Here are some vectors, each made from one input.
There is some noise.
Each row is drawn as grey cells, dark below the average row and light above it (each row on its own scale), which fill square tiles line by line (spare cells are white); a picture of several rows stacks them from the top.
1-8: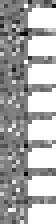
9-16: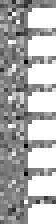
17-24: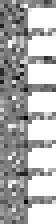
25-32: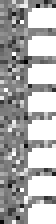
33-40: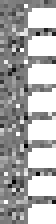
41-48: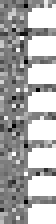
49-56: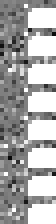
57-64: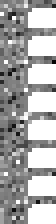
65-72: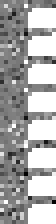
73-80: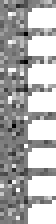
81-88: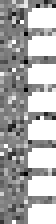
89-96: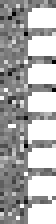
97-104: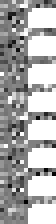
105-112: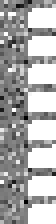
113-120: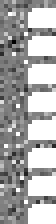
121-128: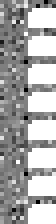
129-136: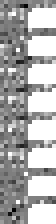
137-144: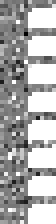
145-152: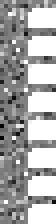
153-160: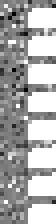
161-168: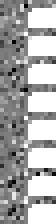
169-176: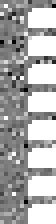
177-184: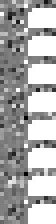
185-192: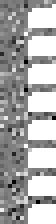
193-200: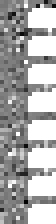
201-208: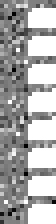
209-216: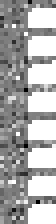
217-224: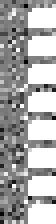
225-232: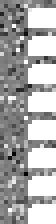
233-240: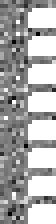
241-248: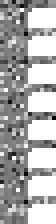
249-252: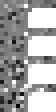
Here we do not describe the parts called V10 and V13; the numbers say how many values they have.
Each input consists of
a true/false value and a value of V10, together with either a point on an 11-point line, or a value of V13.
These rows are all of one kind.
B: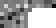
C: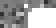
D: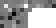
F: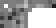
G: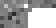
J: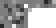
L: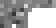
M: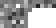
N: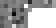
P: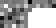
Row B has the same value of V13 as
D, F, G and P.
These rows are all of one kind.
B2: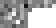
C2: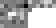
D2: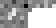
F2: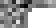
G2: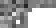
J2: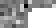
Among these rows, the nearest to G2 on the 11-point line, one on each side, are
F2 and J2.
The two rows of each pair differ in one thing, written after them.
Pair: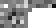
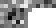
the value of V13
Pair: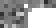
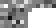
the value of V13
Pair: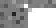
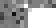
the true/false value
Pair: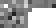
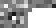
the value of V10
